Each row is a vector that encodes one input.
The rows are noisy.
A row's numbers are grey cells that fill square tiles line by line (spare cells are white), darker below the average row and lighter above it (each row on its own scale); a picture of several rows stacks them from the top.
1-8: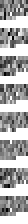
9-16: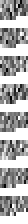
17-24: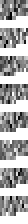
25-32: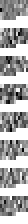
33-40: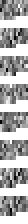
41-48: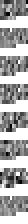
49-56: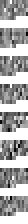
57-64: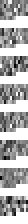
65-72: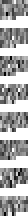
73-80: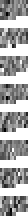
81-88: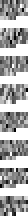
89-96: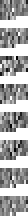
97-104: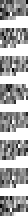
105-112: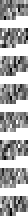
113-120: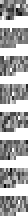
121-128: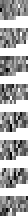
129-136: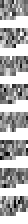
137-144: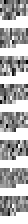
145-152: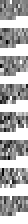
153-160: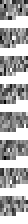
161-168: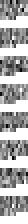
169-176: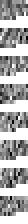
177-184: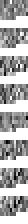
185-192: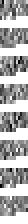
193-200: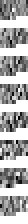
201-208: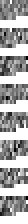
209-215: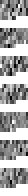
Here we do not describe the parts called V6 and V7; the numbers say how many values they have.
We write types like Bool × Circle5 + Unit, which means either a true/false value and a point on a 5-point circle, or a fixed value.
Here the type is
Circle5 + (Circle9 + V6) × V7 + Unit.
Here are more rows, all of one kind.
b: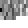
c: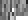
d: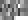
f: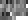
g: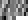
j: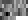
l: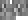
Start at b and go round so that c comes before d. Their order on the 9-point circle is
b, f, g, c, l, j, d.
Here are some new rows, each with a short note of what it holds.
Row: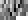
a point on a 5-point circle
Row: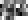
a fixed value
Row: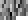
a point on a 5-point circle
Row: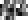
a fixed value
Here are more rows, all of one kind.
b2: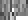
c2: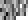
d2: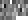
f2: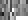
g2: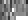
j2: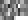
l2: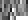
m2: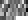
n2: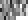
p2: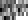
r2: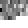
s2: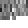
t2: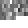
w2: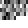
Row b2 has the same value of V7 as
f2, g2, l2 and s2.
